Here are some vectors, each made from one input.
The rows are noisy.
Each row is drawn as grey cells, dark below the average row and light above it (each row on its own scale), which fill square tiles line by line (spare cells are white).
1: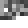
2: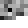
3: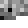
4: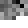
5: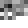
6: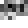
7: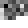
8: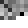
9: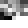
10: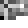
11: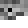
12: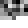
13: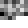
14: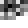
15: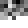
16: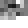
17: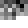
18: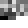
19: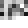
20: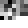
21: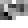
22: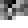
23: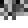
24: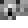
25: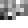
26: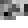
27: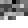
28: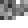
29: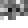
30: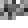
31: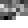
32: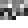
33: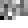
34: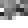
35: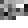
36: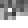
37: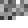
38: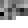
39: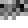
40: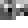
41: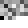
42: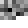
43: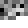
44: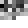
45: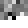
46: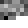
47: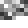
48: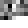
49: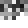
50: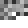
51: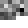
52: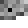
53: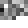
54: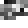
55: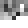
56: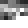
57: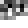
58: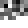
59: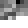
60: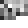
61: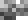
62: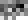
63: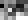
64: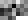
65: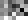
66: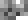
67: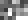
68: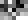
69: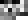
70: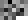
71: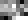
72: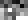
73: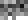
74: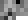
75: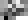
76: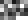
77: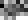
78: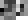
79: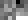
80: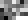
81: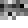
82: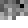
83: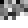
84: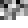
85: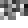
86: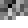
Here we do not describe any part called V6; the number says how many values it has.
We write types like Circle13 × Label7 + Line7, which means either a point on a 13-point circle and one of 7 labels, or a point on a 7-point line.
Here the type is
(Label5 × Label5 + Unit) × V6.
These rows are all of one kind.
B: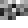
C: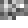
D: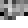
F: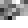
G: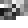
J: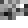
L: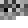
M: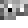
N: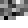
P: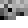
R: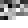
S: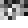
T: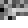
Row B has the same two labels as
F and G.
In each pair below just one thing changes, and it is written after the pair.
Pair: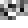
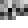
the value of V6
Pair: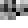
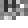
one of the two labels
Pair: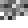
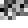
the value of V6
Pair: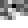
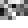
one of the two labels
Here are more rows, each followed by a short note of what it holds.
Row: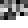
two labels (each one of 5) and a value of V6
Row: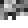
a value of V6
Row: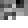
a value of V6
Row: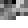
two labels (each one of 5) and a value of V6
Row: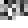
two labels (each one of 5) and a value of V6
